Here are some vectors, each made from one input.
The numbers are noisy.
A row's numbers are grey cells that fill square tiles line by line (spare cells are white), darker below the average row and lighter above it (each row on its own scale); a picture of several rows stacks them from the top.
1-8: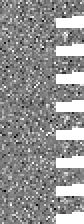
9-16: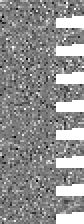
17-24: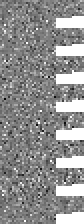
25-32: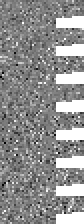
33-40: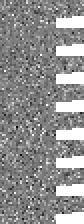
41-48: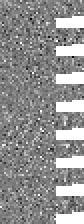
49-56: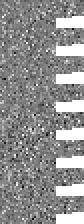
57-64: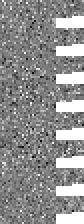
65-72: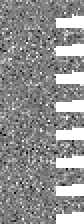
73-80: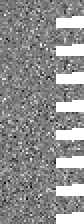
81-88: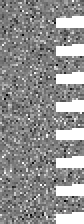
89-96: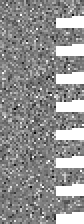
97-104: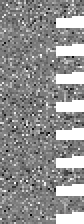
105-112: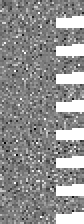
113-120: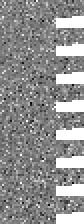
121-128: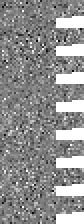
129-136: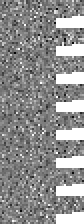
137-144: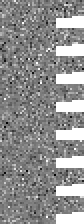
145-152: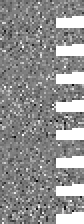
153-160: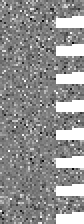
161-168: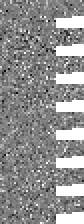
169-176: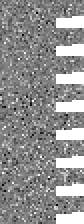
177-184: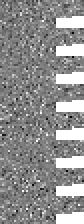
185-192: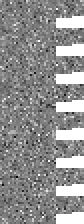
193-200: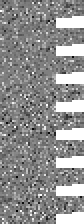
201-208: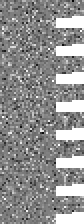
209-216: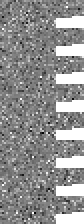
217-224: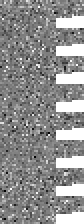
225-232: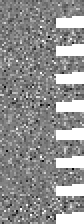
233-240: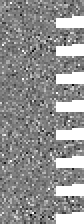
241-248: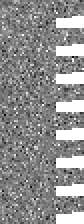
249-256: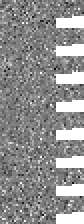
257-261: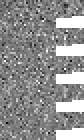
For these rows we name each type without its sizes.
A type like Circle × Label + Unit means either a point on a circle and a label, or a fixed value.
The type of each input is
Bool × Bool × Bool × Bool × (Label × Label × Label × Label + Unit) × Tree.
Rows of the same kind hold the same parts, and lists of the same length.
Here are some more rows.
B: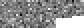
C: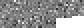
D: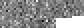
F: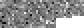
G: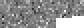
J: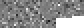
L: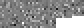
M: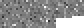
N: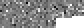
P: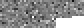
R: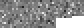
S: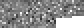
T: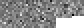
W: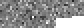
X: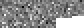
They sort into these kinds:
B, D, F, G, M, P, W
C, J, L, N, R, S, T, X

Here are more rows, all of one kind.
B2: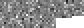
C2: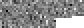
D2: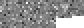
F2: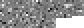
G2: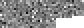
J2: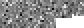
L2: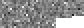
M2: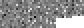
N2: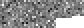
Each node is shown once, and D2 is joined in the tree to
L2 and M2.
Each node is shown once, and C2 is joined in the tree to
M2.
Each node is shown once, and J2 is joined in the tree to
N2.
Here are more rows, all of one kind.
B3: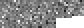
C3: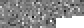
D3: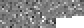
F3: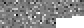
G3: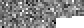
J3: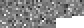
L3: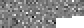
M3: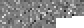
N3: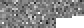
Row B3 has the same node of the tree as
D3, G3 and L3.
